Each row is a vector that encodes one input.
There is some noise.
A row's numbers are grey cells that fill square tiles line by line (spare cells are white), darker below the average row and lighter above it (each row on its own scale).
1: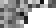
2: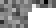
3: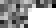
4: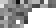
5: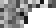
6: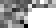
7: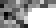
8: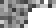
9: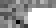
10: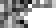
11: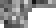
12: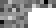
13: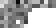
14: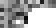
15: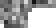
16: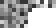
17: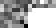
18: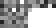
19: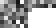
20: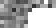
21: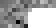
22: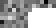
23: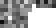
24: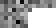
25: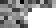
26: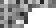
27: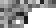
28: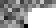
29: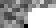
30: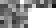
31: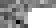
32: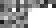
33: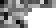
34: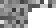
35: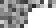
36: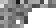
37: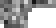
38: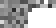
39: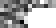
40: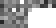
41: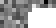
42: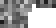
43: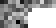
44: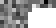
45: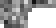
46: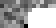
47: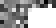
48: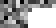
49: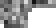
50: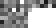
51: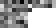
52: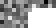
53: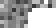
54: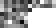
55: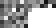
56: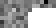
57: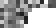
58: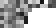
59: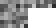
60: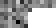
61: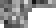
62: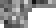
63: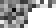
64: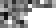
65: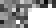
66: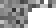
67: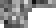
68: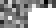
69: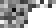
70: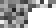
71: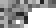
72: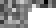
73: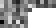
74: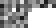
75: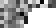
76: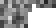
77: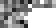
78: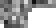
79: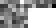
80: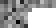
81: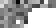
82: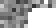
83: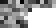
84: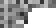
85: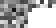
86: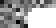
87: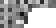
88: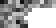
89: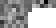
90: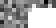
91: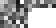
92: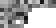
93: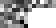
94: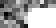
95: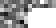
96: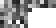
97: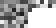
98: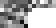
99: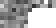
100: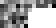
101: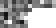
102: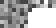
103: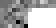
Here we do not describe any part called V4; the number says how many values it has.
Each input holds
a list of up to two items, each a true/false value and a value of V4.
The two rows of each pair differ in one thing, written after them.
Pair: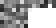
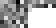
the value of V4 in item 1 of the list
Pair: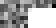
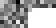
the value of V4 in item 1 of the list
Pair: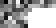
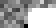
the true/false value in item 2 of the list
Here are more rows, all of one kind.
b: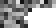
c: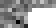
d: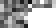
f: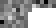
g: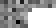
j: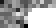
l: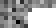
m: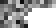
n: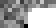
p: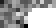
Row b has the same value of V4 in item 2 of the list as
c and l.
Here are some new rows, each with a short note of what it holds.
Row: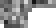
the empty list
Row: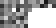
a list of two items
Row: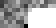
a list of two items
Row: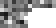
a list of two items
